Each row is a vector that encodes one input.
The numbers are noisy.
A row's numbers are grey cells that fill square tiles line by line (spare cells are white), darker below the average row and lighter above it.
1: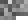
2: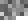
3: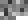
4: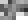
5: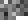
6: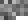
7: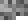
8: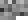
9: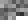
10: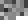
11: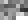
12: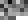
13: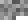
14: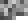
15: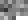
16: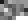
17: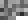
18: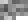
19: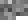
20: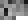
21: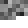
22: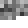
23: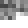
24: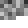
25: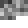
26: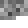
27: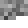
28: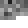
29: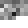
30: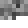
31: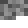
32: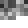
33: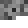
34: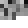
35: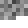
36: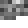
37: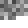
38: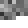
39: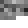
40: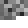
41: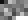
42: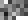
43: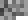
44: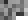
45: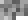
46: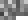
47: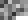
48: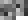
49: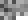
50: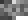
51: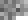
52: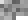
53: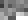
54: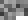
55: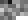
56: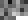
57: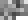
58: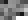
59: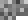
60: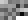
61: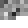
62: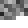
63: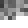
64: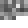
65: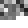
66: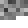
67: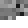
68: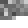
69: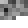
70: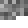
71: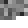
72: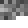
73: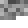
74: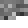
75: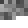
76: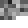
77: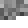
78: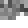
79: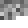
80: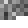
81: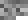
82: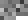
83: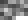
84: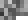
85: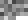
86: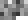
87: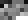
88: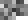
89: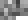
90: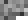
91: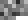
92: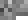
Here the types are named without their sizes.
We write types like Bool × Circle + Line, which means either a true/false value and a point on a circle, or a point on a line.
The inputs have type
Bool × Bool × Bool × Bool.
